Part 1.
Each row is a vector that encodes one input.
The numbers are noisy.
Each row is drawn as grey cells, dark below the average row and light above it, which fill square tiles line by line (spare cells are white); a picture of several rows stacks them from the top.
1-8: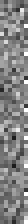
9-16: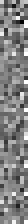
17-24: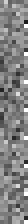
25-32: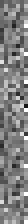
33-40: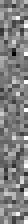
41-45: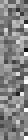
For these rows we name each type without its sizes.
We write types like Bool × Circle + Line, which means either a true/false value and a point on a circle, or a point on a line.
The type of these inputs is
Line.
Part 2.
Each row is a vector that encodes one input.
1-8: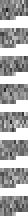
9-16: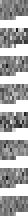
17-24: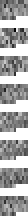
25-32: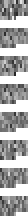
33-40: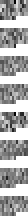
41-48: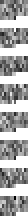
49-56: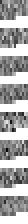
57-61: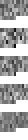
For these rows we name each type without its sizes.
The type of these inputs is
Tree.
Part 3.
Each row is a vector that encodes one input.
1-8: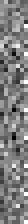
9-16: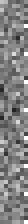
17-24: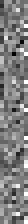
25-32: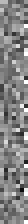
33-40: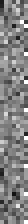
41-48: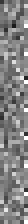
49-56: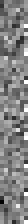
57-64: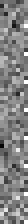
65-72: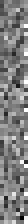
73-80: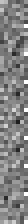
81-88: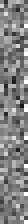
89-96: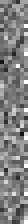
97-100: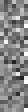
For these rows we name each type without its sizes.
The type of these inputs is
Line.
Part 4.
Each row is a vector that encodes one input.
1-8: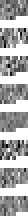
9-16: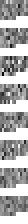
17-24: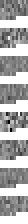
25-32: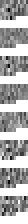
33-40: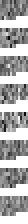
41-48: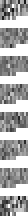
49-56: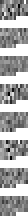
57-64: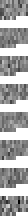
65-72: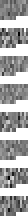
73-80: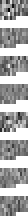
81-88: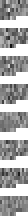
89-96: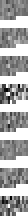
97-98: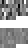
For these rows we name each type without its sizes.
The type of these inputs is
Line.
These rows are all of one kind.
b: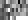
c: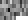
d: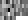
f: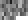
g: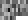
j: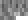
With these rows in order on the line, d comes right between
f and g.
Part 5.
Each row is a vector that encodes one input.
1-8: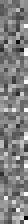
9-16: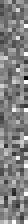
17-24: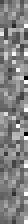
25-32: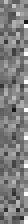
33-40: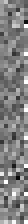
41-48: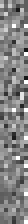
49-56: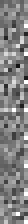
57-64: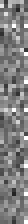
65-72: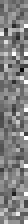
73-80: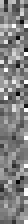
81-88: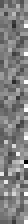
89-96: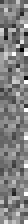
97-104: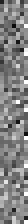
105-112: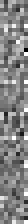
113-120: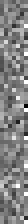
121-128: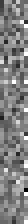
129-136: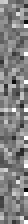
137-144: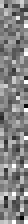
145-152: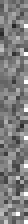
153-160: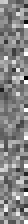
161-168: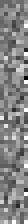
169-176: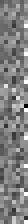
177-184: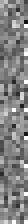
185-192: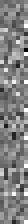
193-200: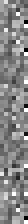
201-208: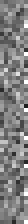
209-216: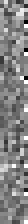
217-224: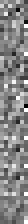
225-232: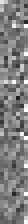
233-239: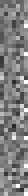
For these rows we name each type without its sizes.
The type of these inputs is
Line.
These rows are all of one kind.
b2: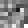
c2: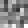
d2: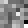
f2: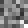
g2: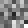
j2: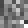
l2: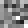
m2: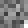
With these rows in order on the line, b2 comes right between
c2 and d2.
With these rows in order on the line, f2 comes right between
j2 and m2.
